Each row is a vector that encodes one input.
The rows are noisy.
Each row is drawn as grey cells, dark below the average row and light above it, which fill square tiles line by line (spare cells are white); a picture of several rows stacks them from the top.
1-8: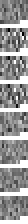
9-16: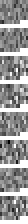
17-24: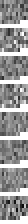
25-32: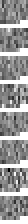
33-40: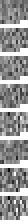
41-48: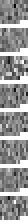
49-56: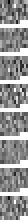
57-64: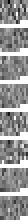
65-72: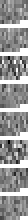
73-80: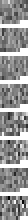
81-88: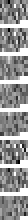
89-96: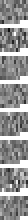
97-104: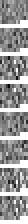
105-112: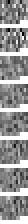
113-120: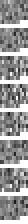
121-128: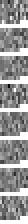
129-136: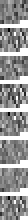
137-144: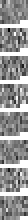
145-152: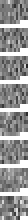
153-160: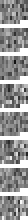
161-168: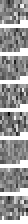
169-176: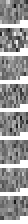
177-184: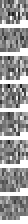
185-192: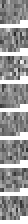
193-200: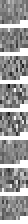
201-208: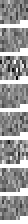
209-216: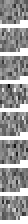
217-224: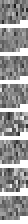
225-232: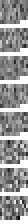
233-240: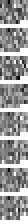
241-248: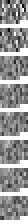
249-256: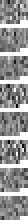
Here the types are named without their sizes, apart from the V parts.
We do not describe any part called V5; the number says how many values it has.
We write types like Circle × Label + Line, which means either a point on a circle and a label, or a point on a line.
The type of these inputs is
List(Circle) + List(V5) × Tree.
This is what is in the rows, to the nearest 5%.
About 65% of them hold a node of a tree, together with a list of values of V5. The rest are lists of points on a circle.
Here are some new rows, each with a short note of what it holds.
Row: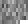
a node of a tree, together with the empty list
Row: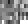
a list of one item
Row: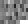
a node of a tree, together with a list of two items
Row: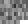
a node of a tree, together with a list of one item
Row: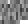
a node of a tree, together with a list of two items
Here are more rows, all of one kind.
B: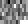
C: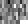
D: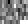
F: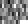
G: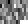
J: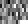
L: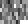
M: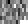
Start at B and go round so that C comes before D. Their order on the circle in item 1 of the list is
B, C, L, G, J, F, D, M.
